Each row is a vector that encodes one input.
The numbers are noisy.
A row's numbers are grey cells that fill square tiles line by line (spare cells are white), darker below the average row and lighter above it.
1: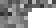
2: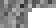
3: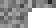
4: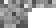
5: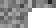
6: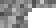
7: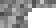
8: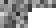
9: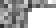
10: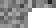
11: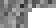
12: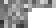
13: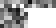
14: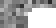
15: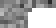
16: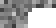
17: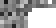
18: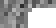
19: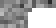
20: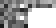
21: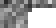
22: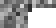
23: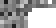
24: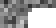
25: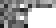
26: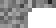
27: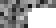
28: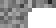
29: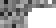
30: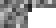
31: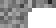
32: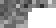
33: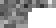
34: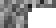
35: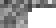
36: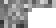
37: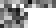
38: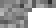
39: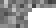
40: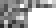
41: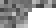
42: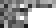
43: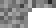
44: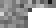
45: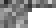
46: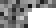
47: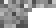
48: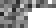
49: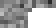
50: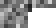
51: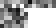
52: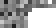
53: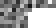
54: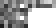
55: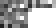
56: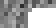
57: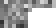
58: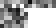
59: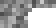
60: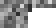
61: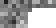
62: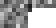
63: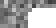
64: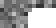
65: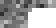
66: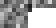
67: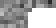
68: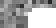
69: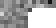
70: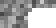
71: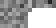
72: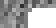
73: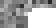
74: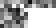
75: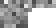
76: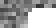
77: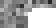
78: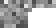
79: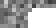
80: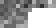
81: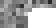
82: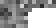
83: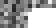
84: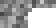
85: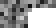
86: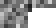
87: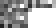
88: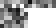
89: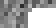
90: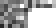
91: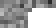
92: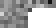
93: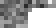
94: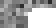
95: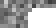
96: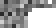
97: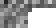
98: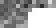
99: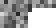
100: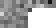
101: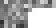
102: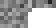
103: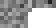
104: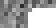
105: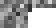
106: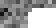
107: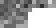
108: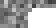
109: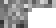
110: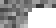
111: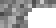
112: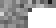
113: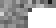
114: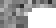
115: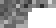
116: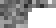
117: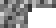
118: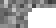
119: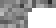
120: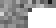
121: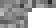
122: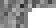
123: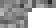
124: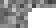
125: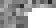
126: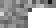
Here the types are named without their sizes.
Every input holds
a list of points on a line.
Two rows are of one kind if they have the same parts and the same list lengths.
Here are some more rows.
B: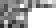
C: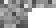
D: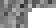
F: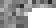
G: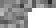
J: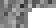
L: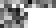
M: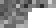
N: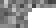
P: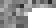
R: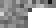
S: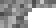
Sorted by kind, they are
B, M
C, D, F, G, J, N, P, R, S
L

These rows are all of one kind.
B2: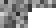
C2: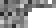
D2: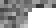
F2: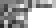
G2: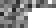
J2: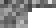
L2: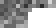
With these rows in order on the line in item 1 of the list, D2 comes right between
J2 and L2.
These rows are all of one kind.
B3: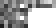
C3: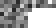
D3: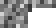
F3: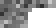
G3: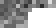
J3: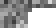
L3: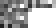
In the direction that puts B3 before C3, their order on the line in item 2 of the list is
B3, D3, L3, C3, J3, G3, F3.
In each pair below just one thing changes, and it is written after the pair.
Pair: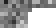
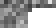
the place on the line in item 2 of the list
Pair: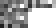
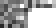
the place on the line in item 2 of the list
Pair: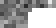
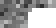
the place on the line in item 2 of the list
